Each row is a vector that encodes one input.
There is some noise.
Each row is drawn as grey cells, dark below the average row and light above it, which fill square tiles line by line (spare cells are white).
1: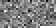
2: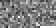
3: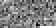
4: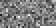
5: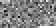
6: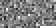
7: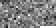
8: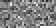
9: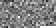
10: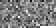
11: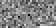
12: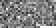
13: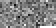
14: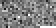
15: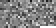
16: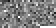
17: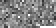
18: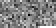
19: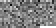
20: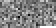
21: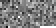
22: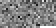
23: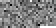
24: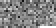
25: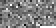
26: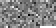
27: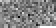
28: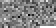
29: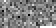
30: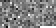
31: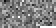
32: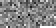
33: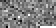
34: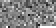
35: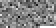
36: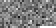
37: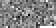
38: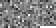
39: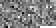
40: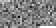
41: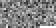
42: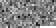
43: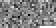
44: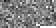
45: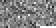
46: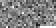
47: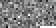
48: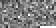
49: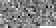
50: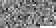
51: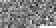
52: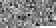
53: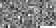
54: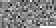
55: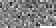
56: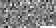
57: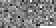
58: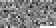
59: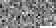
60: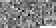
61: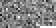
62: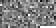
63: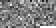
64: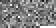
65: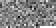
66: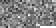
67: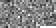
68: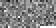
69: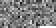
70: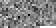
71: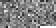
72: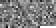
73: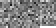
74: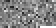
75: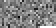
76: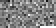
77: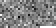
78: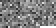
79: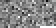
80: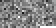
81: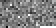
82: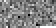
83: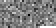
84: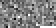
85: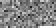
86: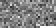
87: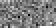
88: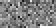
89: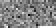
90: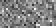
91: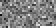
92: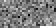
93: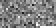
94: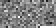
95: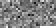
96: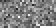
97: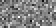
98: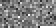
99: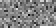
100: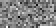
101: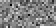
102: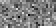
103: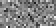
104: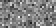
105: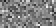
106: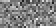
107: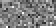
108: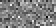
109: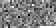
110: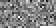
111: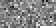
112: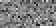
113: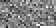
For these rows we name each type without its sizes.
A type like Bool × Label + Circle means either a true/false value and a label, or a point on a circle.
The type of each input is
Bool × Line × Tree.
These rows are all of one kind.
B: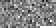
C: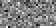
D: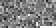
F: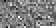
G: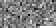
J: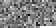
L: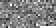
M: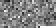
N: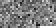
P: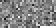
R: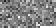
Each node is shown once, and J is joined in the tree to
N.
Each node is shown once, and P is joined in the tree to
C and R.
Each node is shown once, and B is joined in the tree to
L and M.
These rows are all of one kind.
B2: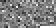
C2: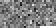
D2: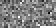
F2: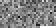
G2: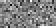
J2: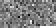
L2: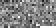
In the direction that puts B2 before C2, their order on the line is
B2, C2, J2, F2, D2, G2, L2.
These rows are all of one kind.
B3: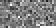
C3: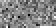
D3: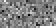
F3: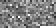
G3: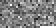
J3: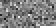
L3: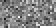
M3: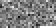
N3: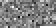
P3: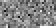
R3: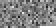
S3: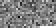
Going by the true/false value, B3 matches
F3, G3, J3 and L3.
